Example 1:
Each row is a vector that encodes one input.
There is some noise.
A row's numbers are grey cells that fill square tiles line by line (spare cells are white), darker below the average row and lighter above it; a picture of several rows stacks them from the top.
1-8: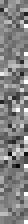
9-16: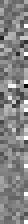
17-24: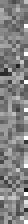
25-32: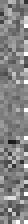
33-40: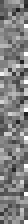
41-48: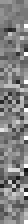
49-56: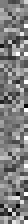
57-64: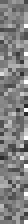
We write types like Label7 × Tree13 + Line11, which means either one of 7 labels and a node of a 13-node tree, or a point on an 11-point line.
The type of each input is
Circle6.
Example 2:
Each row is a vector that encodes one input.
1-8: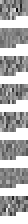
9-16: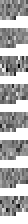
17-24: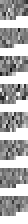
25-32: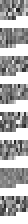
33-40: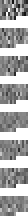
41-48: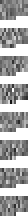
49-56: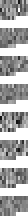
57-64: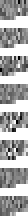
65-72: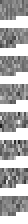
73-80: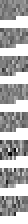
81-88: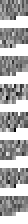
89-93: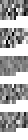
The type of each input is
Line10.
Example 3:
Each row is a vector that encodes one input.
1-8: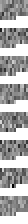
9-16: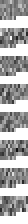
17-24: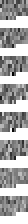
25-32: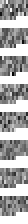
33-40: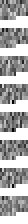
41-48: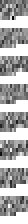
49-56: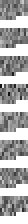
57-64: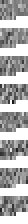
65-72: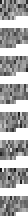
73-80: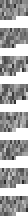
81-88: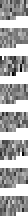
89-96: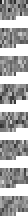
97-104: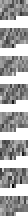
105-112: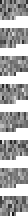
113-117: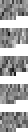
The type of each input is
Line11.
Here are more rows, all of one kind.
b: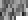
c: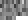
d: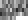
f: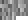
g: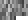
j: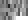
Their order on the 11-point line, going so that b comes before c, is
d, b, g, f, j, c.
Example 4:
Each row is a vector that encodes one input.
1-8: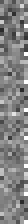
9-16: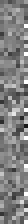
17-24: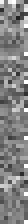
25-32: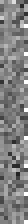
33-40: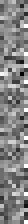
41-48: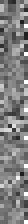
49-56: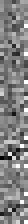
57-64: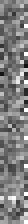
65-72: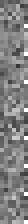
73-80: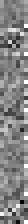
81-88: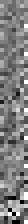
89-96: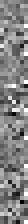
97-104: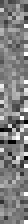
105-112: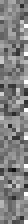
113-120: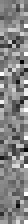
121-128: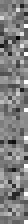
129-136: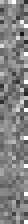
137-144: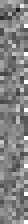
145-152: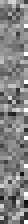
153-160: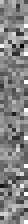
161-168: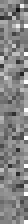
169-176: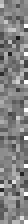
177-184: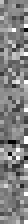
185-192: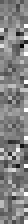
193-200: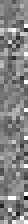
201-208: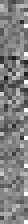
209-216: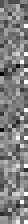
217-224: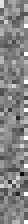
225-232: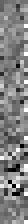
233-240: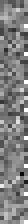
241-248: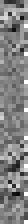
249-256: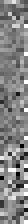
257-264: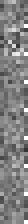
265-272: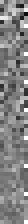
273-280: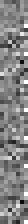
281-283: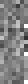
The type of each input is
Circle6.
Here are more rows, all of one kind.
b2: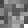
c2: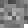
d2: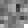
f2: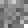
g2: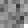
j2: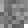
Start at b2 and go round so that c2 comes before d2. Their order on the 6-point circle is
b2, c2, d2, g2, j2, f2.
